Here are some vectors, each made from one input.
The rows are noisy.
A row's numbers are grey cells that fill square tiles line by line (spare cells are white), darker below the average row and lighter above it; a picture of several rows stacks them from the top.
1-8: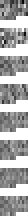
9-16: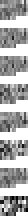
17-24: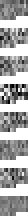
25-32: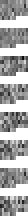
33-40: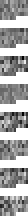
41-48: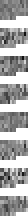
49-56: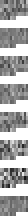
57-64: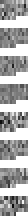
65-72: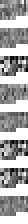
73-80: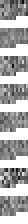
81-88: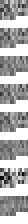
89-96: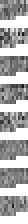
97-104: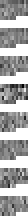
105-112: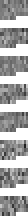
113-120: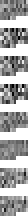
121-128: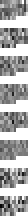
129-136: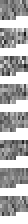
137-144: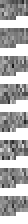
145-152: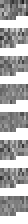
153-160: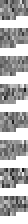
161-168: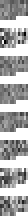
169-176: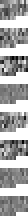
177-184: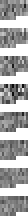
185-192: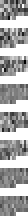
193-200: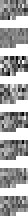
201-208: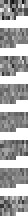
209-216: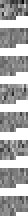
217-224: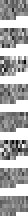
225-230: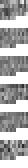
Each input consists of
either a point on a 6-point circle and a point on a 12-point line, or a point on a 15-point circle.
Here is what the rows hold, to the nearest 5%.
About 40% of them hold a point on a 6-point circle and a point on a 12-point line. The rest hold a point on a 15-point circle.
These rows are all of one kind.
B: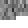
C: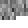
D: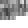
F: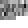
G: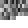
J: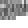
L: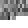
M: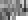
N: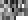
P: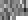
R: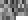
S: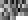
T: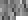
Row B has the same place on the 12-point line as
F, L, R and S.
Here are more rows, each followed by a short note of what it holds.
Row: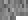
a point on a 15-point circle
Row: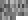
a point on a 15-point circle
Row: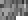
a point on a 15-point circle
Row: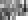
a point on a 6-point circle and a point on a 12-point line
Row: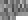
a point on a 6-point circle and a point on a 12-point line
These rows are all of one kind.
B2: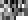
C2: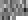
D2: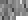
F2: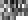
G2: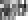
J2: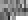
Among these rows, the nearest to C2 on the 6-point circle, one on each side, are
D2 and J2.
